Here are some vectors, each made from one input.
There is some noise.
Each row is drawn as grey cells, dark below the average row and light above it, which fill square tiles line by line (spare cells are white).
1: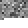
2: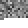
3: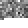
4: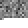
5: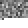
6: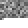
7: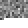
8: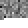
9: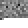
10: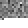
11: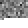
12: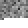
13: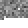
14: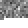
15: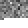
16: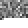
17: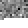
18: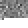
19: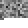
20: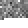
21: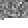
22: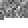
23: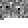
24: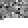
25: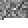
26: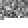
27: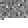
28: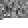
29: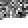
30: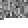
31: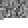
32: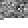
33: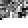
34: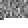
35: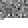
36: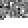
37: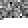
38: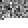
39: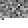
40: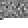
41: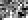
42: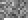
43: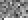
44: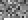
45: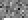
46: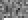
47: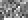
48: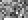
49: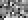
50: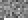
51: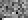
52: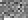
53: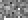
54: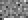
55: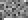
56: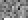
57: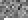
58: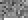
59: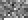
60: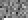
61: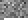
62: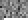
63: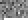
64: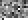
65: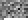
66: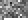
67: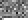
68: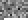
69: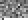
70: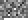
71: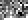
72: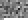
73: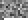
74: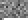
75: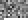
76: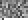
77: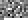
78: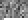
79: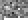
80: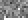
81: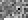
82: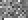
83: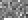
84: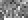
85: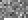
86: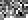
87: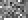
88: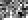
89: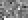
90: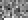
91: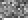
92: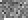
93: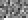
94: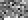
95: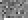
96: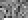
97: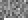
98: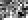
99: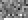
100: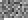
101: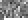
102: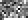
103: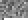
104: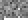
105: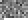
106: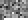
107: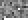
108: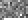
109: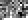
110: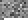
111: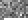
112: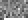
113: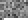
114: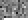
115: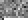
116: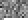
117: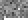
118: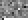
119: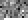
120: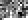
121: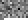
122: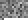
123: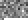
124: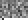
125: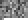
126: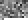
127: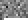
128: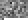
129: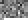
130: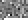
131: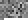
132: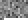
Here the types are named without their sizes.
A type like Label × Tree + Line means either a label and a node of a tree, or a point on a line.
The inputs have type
List(Line).
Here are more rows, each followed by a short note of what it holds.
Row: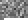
a list of one item
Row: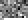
a list of two items
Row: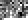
the empty list
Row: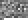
a list of one item
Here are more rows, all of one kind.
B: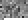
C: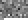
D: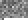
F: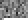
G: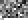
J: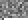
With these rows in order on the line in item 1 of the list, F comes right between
B and D.
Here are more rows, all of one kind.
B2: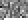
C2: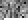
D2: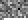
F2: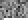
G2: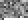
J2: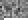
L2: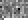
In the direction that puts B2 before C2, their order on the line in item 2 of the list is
L2, J2, F2, G2, B2, C2, D2.
